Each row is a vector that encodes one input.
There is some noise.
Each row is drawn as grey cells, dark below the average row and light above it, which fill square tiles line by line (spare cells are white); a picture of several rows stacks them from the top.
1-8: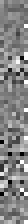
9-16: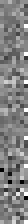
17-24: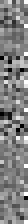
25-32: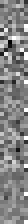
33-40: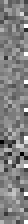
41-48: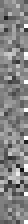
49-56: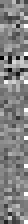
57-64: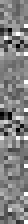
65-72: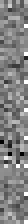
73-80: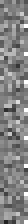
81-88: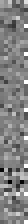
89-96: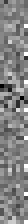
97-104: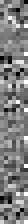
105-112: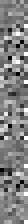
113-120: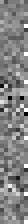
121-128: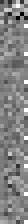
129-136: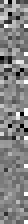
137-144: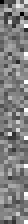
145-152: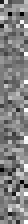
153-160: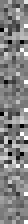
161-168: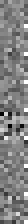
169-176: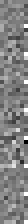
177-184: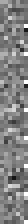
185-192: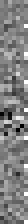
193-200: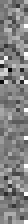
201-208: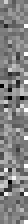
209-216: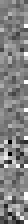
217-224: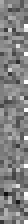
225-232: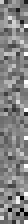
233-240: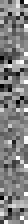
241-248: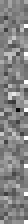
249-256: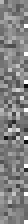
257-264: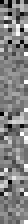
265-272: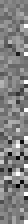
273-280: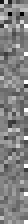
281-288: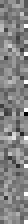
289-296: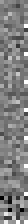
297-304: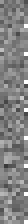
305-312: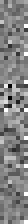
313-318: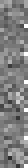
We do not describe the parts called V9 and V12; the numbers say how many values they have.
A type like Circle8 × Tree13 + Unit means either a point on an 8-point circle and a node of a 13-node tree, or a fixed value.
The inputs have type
Bool × Line6 + (Circle6 + V12) × V9.
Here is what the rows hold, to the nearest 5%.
About 15% of them hold a point on a 6-point line and a true/false value. The rest hold a value of V9, together with either a point on a 6-point circle, or a value of V12.
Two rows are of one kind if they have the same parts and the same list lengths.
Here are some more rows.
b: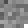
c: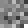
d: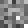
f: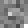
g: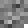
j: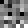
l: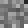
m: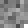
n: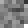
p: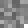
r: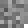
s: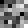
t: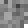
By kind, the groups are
b, d, m, p, r, t
c, f, g, l, n
j, s

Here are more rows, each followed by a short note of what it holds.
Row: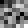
a point on a 6-point line and a true/false value
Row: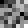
a point on a 6-point line and a true/false value
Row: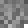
a point on a 6-point circle and a value of V9
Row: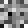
a point on a 6-point line and a true/false value
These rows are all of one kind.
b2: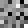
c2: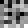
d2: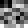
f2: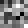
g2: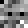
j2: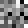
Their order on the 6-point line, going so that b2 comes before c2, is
b2, j2, f2, g2, c2, d2.
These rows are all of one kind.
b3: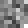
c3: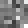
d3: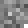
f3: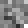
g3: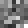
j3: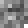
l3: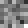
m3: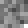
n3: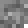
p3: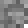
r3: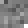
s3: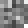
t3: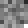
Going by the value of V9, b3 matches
d3, j3 and s3.
